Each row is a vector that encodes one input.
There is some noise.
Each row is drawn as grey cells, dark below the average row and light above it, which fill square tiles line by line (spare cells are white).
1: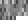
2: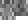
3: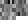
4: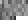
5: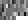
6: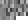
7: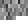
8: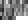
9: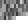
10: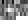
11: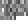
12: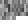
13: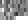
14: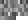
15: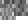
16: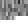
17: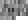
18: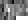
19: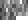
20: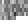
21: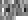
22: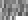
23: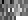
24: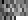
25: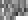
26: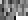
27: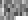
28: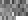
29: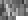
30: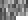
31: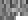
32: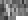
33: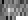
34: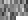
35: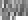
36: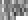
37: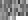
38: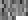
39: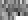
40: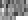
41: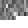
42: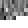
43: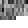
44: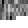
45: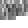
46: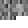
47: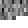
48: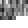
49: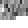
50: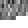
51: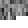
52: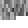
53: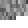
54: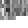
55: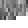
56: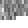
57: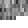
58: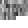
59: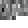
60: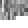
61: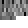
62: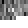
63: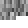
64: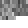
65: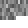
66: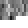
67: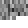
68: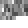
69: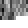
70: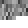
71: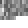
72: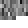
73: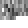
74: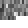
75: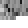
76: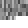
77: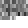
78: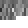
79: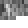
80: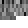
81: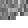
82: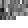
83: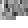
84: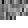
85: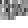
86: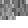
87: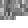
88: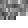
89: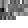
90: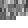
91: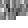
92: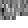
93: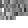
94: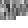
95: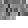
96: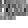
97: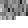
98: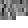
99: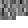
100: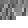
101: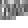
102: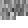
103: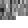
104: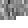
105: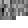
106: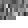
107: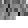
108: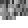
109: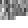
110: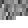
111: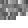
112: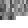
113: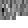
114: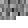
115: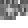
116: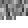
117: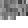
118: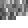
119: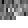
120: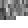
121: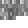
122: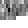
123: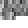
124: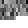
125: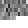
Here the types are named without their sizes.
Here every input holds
three labels and a true/false value.
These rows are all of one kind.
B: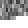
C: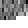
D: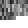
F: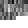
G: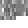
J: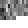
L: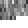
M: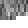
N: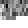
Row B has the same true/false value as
G and N.
